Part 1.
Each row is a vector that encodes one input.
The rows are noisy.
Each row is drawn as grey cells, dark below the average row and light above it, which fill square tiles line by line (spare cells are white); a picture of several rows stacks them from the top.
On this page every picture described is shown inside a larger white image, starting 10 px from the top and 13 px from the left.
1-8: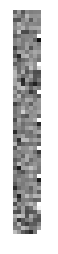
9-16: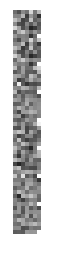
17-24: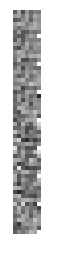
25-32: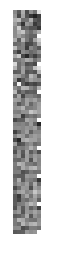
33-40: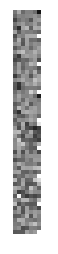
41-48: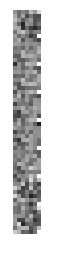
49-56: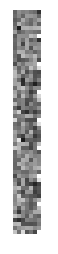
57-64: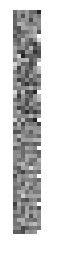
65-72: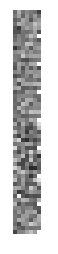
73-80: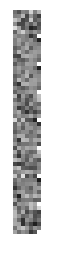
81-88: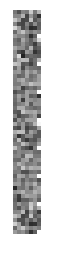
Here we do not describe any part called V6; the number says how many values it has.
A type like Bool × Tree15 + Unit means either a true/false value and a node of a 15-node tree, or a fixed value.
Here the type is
(Bool × Bool × Bool + Unit) × V6 + Line9.
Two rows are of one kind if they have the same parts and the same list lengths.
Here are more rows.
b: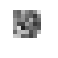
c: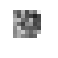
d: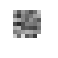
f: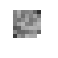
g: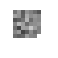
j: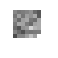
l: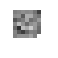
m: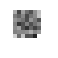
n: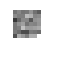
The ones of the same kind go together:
b, c, d, m
f, j, l, n
g

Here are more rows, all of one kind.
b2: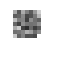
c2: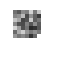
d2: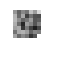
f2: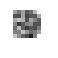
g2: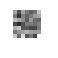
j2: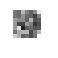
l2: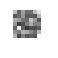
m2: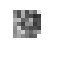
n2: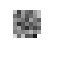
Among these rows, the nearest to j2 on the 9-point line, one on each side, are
f2 and m2.
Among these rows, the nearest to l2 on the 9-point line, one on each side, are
b2 and f2.
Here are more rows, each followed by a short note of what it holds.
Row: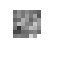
three true/false values and a value of V6
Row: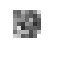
a point on a 9-point line
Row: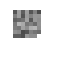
a value of V6
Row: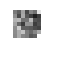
a point on a 9-point line
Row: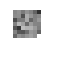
three true/false values and a value of V6
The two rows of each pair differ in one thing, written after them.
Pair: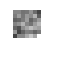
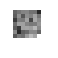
the value of V6
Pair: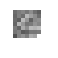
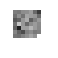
the value of V6
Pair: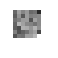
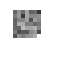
one of the three true/false values
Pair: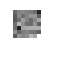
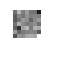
one of the three true/false values
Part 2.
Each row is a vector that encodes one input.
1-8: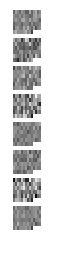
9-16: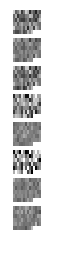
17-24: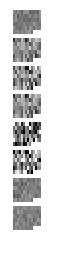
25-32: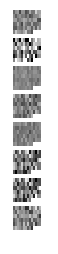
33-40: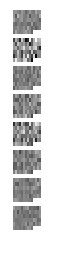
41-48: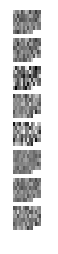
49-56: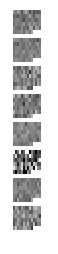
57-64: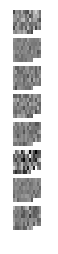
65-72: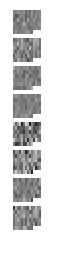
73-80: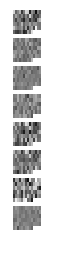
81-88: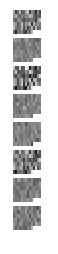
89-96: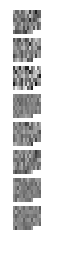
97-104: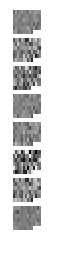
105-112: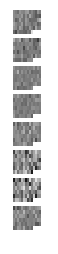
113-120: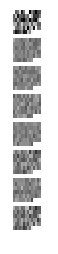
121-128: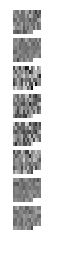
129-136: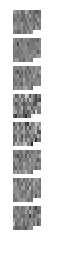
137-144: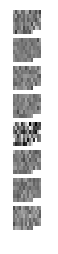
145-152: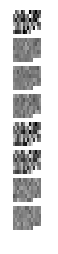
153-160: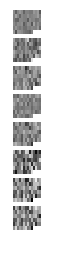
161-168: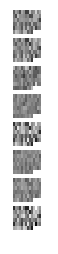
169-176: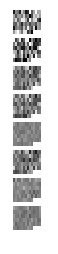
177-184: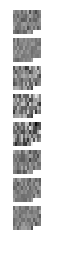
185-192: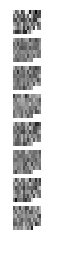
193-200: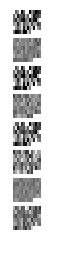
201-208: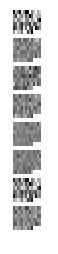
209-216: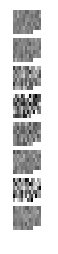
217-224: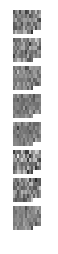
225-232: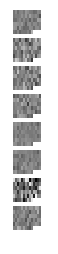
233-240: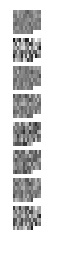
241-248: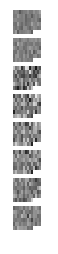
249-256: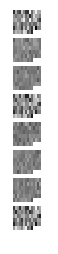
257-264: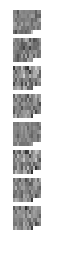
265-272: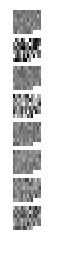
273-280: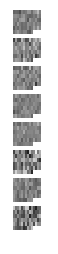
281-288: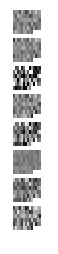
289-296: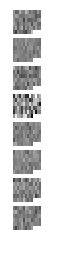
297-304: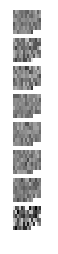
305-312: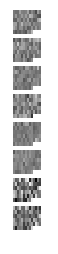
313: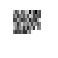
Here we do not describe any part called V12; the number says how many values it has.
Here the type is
Line10 × Tree9 × V12.
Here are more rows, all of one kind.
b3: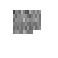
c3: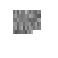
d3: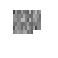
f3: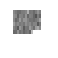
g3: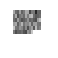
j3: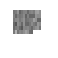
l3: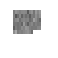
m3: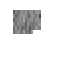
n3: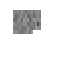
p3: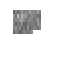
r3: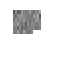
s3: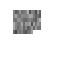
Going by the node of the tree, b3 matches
j3, l3, m3 and n3.
